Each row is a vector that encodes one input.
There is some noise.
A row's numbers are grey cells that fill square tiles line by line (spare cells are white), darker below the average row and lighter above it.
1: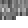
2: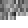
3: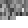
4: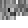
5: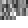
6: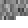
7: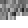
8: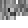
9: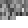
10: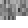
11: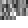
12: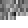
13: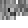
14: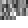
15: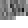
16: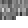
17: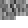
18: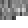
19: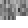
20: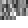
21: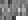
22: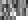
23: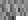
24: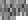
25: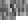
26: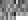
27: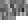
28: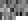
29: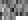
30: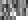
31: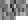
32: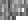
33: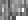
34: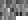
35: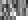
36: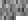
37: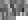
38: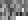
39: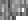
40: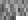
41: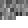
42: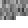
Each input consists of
a list of up to two points on a 5-point line.
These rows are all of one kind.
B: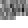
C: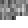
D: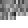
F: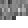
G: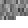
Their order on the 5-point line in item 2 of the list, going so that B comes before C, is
B, G, F, D, C.
